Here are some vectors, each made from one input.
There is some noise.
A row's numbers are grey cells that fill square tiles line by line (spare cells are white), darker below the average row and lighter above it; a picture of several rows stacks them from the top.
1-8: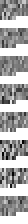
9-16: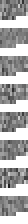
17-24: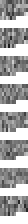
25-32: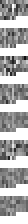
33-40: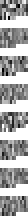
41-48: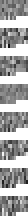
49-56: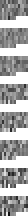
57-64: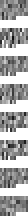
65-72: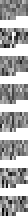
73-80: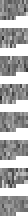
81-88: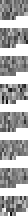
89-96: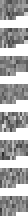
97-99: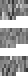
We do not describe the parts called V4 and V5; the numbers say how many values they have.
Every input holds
either a point on a 6-point circle, or a fixed value, or a true/false value, a value of V4 and a value of V5.
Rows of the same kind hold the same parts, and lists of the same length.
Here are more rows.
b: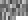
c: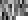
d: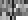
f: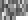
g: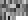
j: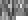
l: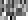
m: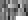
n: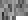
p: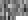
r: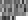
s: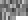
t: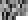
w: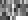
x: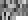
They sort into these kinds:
b, c, g, n, s, w, x
d, j, m, p, r, t
f, l

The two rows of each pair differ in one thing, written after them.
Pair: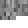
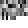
the value of V4
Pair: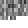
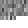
the true/false value
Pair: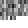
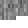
the value of V4
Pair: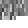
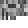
the value of V4
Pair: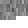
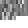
the true/false value
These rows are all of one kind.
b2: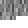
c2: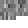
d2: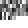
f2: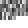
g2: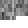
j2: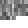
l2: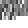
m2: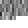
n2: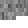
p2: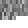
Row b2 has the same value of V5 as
f2 and g2.
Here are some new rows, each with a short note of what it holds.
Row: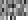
a true/false value, a value of V4 and a value of V5
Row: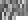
a true/false value, a value of V4 and a value of V5
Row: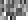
a fixed value
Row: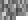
a fixed value
